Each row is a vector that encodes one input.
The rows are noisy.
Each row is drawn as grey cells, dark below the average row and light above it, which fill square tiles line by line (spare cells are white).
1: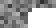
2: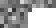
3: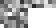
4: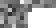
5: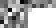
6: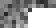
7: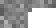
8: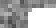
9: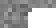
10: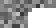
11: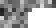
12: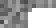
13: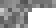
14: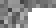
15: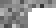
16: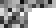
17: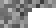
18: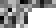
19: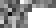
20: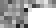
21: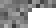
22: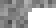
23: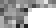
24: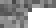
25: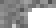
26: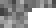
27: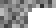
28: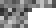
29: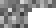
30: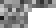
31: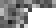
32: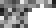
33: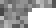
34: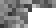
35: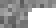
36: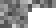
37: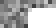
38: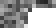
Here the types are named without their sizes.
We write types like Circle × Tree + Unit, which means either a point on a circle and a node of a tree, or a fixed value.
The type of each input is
Bool × Line × Line.
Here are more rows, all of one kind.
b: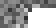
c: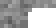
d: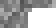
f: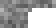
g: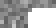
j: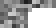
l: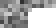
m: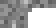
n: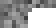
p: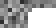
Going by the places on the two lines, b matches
j, n and p.
